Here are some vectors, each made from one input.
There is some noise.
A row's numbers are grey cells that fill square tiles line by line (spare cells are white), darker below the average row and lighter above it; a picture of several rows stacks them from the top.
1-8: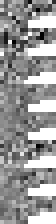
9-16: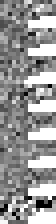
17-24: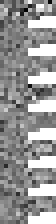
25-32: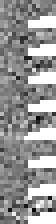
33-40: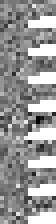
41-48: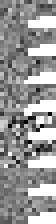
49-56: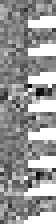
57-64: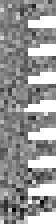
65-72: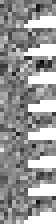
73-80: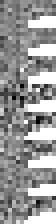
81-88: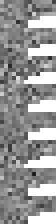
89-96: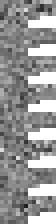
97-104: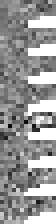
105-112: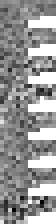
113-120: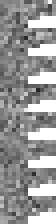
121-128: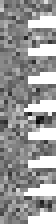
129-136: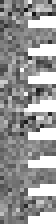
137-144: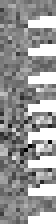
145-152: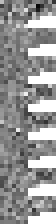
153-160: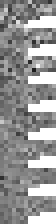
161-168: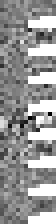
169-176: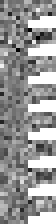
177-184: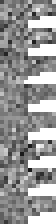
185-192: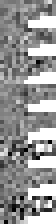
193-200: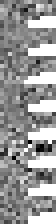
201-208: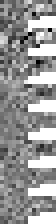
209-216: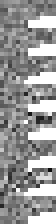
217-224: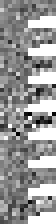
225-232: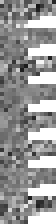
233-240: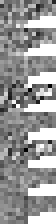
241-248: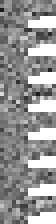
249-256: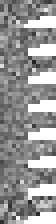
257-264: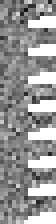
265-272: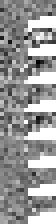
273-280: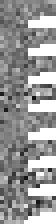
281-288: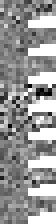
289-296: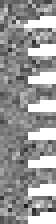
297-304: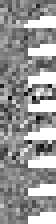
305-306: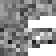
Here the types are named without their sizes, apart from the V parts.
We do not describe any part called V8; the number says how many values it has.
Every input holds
a list of items, each a point on a line and a value of V8.
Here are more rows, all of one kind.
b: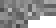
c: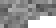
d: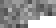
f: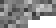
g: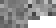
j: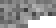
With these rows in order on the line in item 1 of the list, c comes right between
b and f.
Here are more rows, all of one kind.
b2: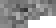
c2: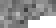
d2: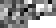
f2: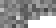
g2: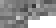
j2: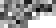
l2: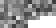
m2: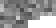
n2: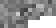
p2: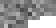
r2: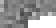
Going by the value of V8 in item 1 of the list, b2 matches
j2, m2, n2 and p2.
